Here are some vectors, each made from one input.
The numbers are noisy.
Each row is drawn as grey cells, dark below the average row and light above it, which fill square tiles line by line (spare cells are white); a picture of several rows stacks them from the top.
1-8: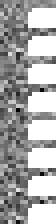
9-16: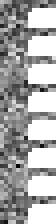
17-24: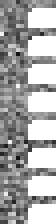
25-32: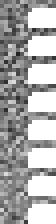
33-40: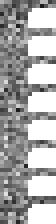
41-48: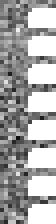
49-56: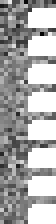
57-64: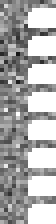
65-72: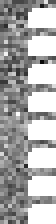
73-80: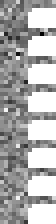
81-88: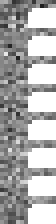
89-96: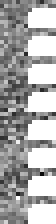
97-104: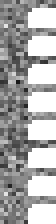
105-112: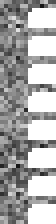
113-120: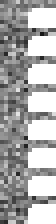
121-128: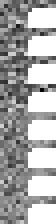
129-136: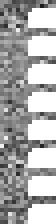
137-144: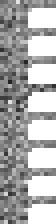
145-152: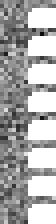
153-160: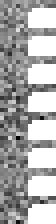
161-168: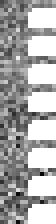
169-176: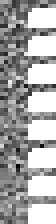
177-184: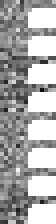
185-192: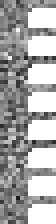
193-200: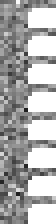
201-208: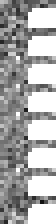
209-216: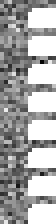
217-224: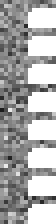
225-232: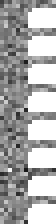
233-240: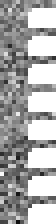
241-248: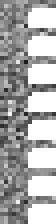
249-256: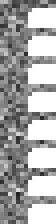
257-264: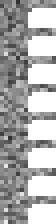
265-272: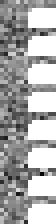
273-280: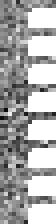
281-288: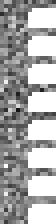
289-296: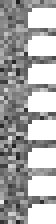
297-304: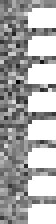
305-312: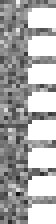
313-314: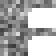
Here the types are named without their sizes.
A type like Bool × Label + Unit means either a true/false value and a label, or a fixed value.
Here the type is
Bool × Bool × Bool × Circle + Line × Line × Line.
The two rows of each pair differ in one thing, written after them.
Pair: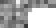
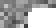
one of the three true/false values
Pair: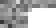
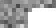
one of the three true/false values
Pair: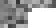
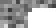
one of the three true/false values
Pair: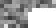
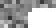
one of the three true/false values
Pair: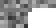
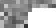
one of the three true/false values
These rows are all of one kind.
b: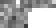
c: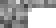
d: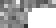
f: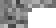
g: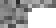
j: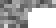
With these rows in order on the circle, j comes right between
d and f.
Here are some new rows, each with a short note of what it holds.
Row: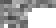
a point on a circle and three true/false values
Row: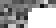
a point on each of three lines
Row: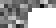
a point on each of three lines
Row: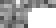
a point on a circle and three true/false values
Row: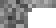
a point on a circle and three true/false values
